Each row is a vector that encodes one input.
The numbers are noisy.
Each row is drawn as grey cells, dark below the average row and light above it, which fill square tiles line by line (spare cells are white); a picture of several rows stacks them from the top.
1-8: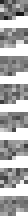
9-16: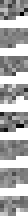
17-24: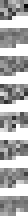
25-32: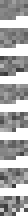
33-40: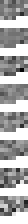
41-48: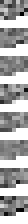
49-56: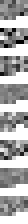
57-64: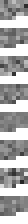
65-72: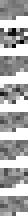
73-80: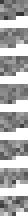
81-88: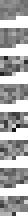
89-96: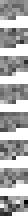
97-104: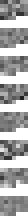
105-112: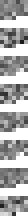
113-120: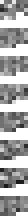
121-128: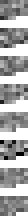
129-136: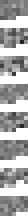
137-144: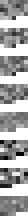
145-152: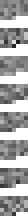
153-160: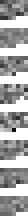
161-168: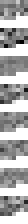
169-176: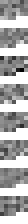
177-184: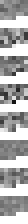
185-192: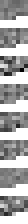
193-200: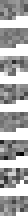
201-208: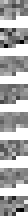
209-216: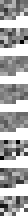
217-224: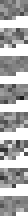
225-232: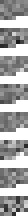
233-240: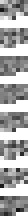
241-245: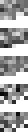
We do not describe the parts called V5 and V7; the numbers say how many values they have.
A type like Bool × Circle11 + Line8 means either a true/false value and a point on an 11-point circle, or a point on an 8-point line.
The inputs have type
Bool × Label4 × V5 × V7 + Unit.
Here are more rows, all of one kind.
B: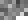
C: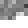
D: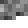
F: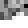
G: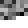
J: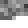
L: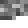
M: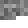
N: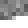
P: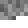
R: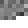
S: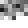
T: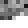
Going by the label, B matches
D and N.
